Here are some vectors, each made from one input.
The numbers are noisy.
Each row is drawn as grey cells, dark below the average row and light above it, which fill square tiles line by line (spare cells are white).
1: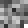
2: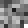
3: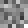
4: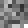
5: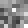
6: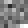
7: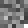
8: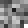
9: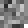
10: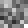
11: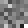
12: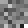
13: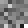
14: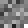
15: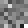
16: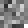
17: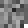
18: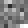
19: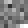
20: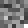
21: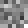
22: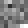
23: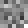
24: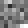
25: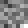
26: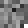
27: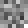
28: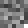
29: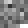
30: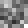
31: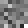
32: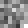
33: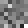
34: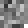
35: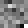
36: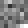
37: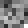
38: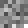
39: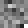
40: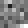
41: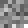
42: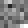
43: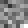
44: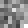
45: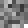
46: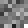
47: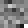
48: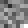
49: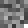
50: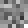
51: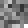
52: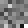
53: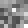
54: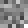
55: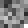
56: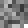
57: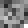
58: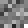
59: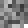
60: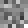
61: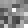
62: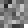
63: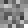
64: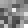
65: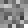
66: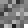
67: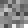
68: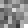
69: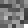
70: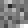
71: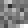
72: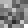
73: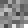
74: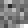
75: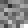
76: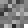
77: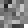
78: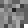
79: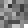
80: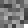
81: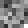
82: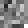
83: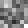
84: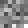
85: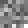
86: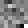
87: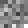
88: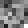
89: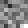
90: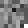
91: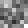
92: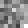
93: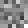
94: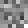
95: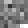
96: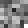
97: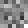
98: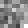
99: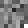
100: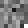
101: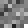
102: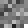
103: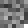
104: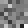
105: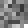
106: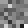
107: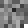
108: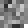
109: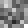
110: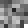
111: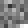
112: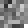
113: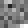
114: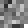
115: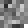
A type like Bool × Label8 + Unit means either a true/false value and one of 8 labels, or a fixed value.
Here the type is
Bool × Bool × Bool × Bool.
